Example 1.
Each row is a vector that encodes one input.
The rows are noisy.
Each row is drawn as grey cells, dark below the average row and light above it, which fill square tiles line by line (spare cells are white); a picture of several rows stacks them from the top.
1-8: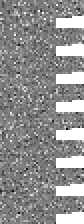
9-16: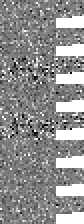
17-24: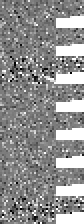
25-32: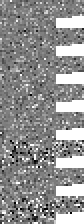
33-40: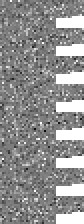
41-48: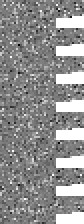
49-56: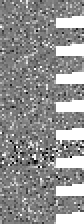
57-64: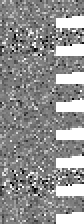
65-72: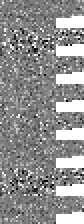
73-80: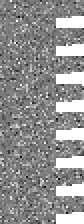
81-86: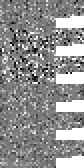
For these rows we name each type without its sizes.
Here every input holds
a label and a true/false value.
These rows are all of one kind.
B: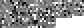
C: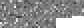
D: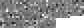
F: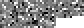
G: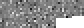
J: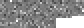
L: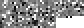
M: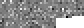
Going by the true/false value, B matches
F and L.
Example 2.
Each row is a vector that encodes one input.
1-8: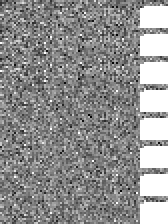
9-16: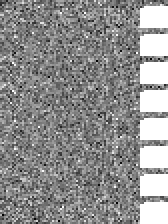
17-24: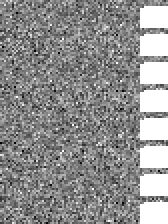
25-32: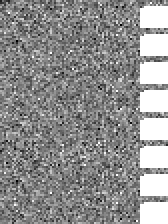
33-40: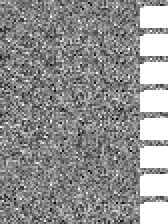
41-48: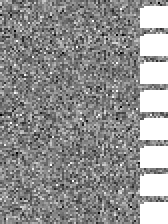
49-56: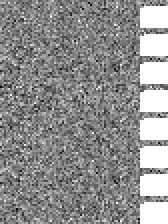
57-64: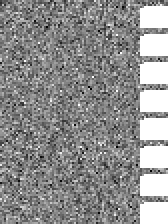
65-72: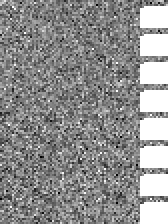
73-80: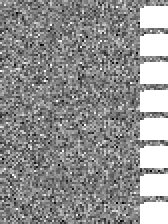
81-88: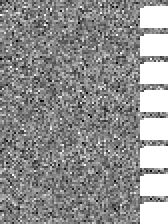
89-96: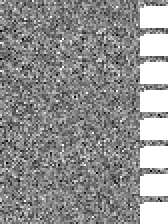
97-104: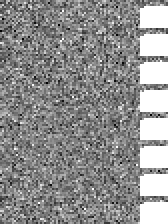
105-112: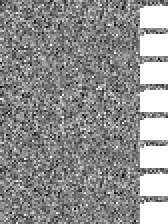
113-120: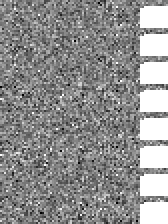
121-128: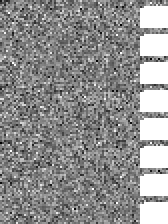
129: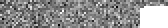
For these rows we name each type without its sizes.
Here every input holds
either a label, or a point on a line.
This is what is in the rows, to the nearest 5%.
About 40% of them hold a label. The rest hold a point on a line.
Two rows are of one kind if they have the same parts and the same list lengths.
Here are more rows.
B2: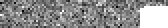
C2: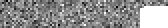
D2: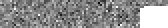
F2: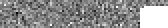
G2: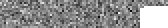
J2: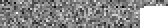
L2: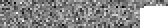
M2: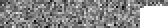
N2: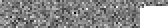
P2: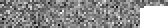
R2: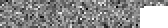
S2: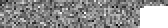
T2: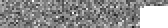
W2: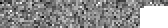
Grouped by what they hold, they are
B2, C2, J2, L2, M2, P2, R2, S2, W2
D2, F2, G2, N2, T2

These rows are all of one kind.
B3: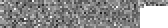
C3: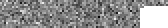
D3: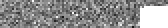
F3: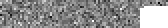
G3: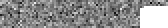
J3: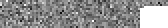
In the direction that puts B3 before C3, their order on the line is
D3, B3, C3, J3, F3, G3.
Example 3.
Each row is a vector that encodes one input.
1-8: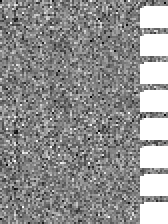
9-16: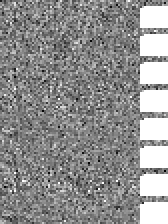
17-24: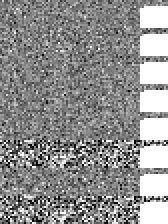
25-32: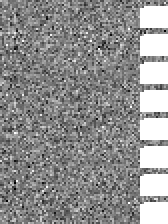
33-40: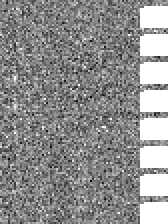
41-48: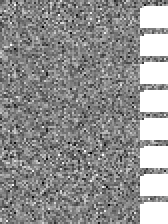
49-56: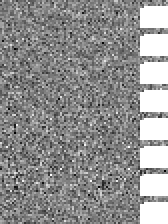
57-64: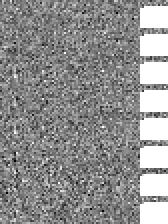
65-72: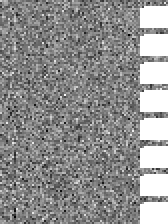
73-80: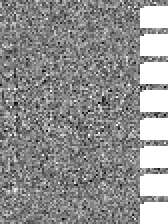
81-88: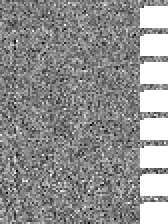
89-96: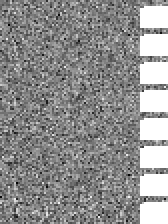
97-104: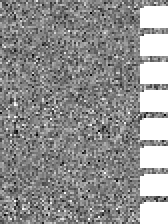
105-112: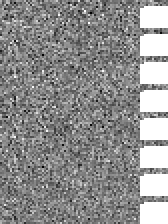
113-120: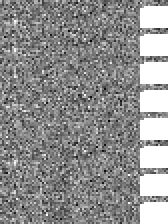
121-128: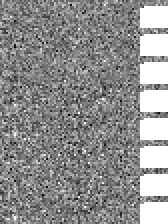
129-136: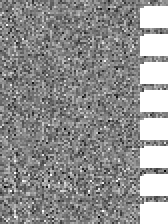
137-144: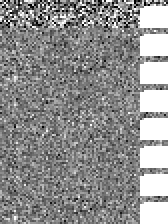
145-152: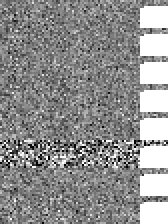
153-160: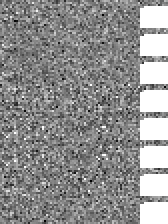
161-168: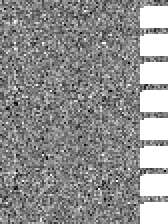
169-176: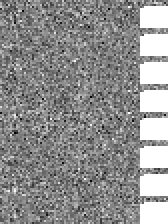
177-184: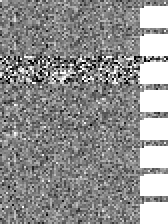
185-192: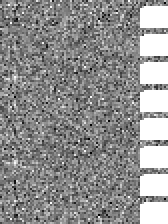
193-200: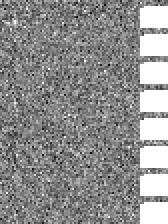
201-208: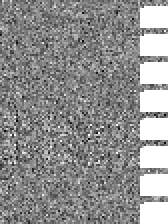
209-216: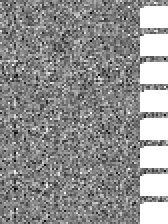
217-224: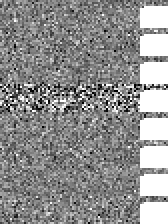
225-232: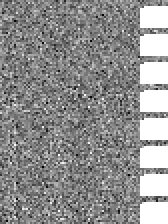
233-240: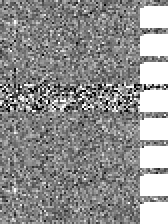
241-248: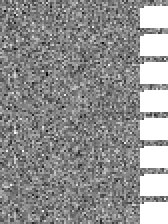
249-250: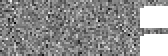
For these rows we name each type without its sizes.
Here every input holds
a list of points on a line.
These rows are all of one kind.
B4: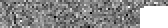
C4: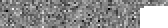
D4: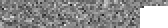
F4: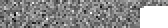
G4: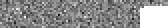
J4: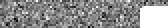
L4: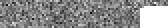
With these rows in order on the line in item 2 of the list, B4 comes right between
G4 and L4.
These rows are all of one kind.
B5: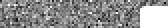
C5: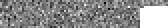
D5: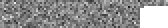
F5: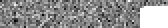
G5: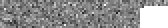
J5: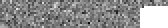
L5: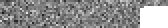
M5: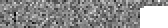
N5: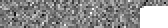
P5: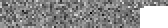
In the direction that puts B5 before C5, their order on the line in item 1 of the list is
B5, F5, N5, M5, L5, D5, G5, J5, C5, P5.
